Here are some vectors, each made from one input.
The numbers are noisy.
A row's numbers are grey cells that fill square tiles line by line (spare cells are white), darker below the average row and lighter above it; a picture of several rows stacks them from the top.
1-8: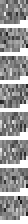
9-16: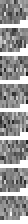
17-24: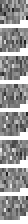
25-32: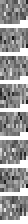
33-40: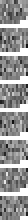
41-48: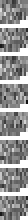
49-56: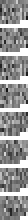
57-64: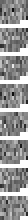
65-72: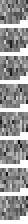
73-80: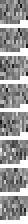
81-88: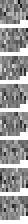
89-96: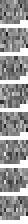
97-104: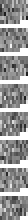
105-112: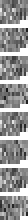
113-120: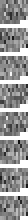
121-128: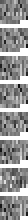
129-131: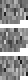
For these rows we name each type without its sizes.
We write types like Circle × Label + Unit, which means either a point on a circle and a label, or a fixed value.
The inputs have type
Bool × Line.
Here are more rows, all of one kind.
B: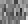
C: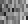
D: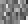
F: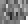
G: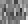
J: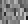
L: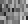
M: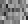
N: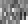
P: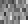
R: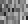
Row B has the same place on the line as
C, G, L and R.
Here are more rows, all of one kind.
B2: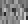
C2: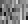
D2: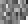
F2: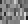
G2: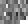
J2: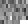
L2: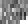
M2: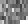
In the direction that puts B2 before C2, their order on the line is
M2, F2, B2, D2, G2, C2, L2, J2.
